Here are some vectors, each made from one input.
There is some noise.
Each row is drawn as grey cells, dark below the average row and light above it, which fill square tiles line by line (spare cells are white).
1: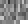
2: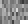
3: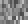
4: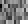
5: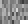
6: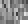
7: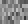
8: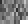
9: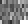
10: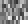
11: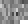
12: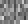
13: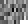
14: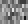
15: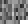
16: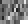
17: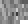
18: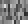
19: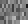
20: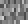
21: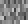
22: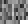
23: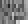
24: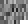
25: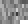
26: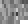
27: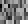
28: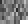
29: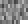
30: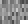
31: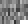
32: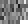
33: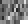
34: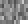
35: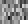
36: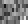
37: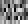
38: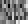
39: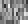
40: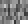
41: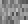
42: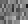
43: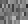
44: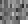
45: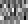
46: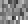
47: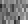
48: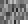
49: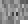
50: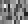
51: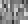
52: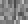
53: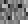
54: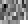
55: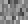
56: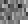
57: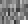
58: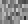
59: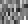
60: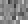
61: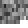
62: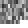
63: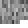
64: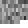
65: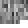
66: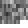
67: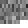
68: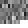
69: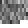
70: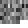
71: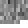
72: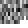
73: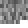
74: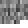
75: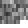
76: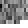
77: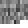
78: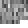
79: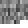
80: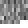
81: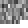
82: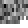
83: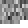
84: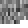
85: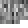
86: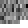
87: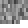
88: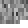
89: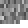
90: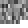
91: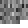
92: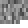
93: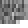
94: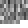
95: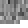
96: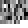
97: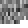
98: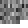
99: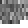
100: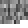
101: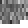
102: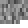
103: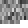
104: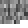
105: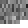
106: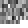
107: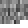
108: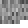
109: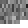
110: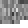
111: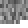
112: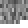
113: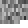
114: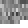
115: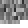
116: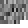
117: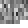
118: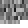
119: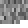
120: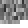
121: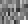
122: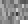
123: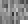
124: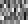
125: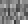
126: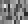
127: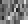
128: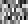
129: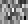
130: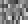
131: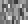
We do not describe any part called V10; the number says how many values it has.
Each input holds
either one of 11 labels, or a true/false value and a value of V10.
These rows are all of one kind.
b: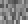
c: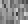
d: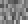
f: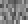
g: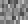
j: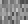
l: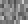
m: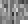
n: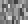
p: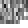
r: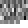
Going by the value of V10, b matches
d, f and r.
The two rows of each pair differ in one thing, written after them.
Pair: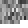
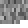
the true/false value
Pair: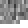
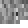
the true/false value
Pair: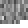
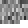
the true/false value
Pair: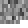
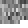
the true/false value
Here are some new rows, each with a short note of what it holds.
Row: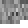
a true/false value and a value of V10
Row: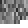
one of 11 labels
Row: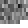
one of 11 labels
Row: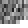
one of 11 labels
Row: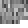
a true/false value and a value of V10
